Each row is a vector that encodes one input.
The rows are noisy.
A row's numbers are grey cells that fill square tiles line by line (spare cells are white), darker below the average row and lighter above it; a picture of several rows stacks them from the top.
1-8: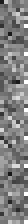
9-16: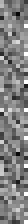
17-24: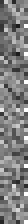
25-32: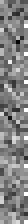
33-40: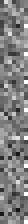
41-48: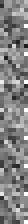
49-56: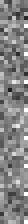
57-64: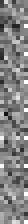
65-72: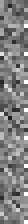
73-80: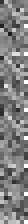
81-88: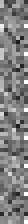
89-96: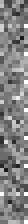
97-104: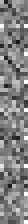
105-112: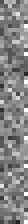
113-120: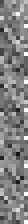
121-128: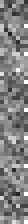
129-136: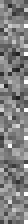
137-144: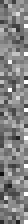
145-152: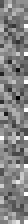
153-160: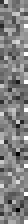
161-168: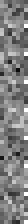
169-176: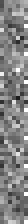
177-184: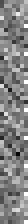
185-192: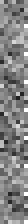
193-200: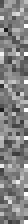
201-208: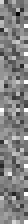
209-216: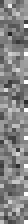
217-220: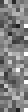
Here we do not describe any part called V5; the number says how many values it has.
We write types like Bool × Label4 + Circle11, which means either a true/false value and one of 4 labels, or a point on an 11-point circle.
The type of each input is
Bool × (Label7 + Line4) × Tree9 × V5.
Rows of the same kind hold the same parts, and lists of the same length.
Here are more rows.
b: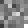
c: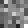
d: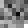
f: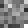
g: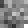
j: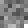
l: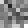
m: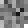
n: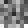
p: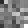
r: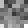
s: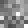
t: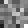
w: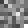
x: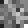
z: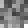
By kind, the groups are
b, f, g, l, m, n, s
c, d, j, p, r, t, w, x, z

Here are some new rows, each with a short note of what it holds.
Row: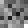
a point on a 4-point line, a node of a 9-node tree, a true/false value and a value of V5
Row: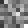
a point on a 4-point line, a node of a 9-node tree, a true/false value and a value of V5
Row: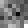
a point on a 4-point line, a node of a 9-node tree, a true/false value and a value of V5
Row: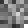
a point on a 4-point line, a node of a 9-node tree, a true/false value and a value of V5
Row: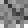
one of 7 labels, a node of a 9-node tree, a true/false value and a value of V5
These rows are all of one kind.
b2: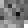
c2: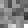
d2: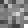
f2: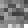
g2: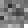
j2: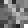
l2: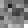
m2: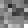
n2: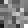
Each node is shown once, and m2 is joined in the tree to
l2.
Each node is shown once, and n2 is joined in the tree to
b2, c2 and d2.
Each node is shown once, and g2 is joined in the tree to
d2, f2 and j2.
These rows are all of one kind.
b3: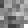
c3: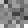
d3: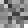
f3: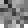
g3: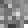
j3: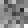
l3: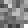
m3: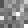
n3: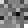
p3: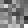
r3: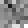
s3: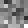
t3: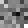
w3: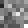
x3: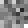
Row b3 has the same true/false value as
g3, l3, m3 and w3.
